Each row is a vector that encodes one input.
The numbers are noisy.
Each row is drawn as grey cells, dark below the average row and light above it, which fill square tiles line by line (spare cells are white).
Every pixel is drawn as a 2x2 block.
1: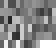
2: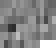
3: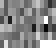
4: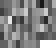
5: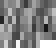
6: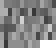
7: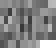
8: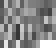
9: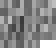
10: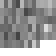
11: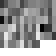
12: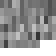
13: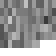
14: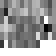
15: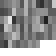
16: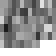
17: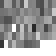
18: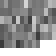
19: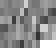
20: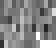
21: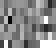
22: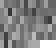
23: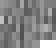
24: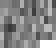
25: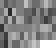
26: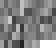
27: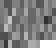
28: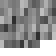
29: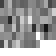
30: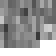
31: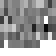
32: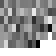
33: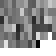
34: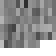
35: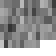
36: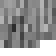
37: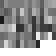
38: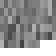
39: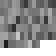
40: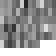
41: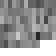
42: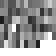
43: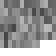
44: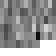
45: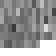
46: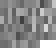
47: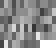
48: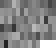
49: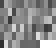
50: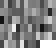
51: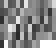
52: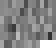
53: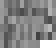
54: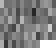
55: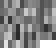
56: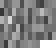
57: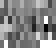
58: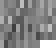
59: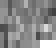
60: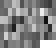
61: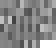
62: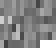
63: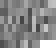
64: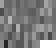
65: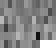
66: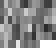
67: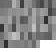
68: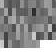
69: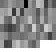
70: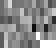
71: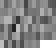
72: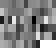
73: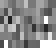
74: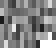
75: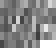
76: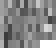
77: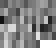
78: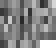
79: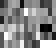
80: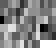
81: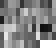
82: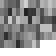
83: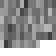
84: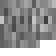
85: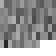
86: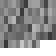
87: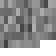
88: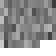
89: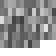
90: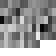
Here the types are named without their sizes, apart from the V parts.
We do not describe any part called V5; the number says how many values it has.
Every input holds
a point on a line, together with either a point on a line, or a value of V5.
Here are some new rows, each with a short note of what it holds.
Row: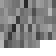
a point on each of two lines
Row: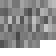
a point on each of two lines
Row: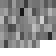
a point on each of two lines
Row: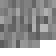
a point on each of two lines
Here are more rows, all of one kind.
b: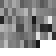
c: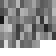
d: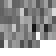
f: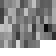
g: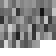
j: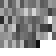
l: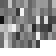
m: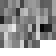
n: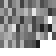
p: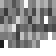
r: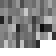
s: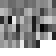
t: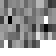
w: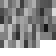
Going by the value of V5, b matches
j, n, r and s.
